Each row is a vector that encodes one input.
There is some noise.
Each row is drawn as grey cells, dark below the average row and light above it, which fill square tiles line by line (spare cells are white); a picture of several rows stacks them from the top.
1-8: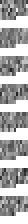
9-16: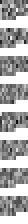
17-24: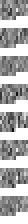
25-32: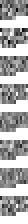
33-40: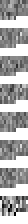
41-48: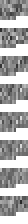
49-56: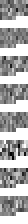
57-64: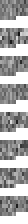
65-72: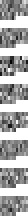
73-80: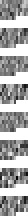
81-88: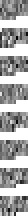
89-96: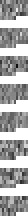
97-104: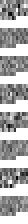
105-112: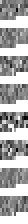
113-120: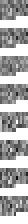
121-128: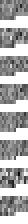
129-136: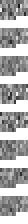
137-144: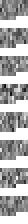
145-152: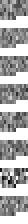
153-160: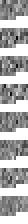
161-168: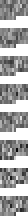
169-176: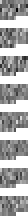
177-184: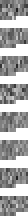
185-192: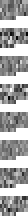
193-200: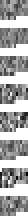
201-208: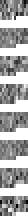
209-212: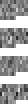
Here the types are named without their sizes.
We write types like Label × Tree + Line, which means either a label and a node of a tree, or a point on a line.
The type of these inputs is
Bool × Tree.
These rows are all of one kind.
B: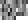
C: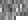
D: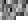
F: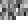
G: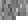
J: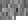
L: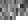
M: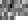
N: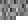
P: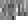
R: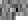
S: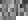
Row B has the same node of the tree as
D, G, M and R.
